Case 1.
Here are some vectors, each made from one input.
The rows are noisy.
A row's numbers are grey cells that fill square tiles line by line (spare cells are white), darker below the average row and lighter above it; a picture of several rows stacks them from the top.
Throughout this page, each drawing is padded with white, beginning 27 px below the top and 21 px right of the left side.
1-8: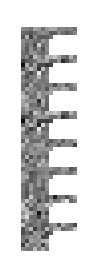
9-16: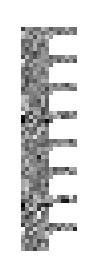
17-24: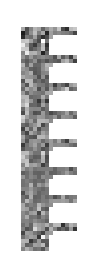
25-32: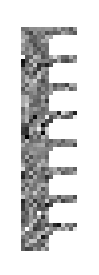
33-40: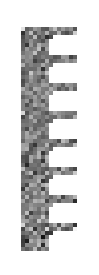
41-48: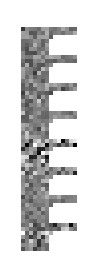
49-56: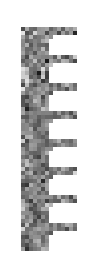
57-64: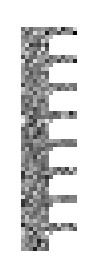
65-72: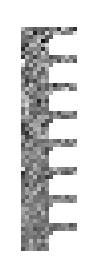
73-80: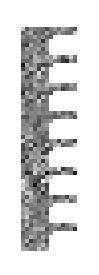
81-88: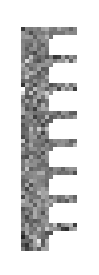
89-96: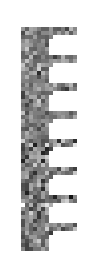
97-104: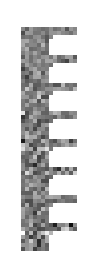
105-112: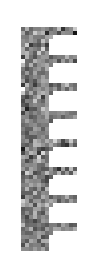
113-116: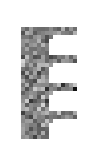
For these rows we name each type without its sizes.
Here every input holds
a point on a line.
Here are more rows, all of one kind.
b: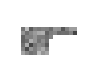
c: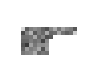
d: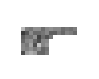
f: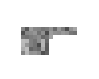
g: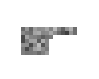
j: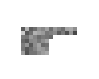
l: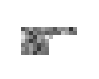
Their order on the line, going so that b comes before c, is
b, j, g, l, d, c, f.
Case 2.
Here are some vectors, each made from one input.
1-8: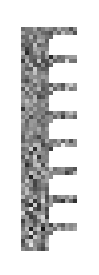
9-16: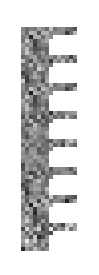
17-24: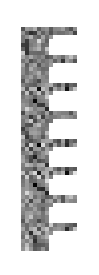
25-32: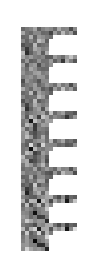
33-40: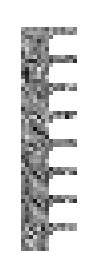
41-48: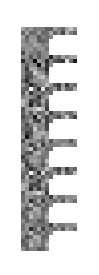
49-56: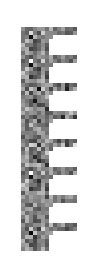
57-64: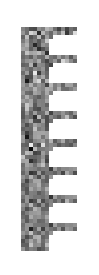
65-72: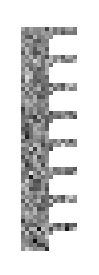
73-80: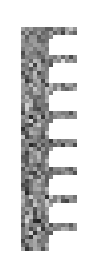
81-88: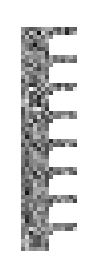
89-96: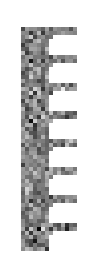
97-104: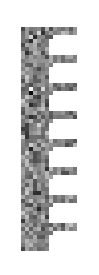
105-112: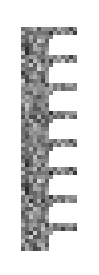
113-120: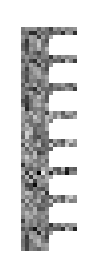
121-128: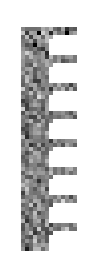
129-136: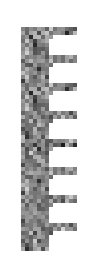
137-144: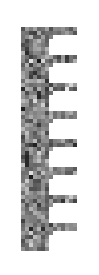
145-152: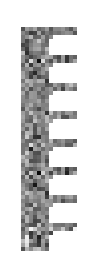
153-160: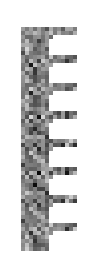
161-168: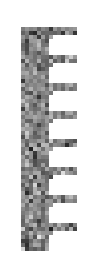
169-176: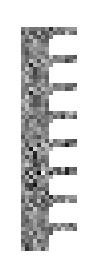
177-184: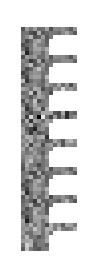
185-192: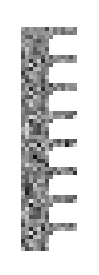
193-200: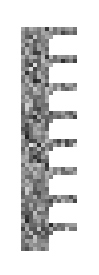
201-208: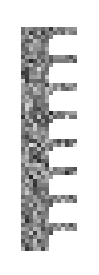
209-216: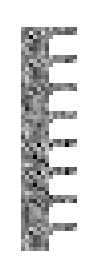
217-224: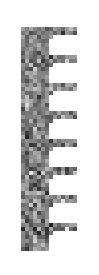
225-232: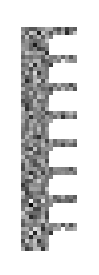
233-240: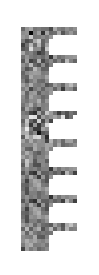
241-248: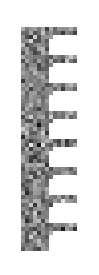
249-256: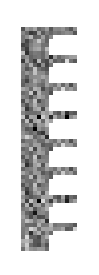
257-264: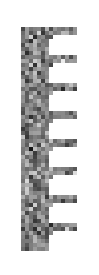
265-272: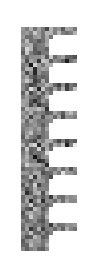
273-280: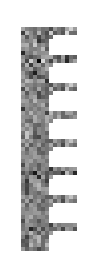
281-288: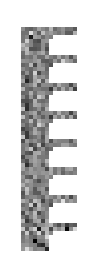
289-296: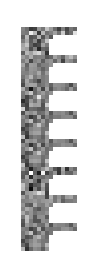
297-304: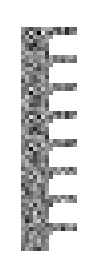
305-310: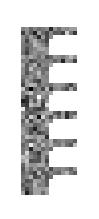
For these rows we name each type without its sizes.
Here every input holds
a point on a line.
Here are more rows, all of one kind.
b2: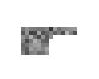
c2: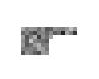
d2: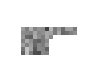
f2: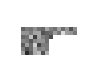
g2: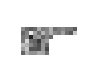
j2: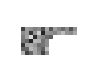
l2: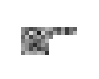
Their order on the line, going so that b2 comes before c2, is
f2, j2, b2, c2, d2, g2, l2.
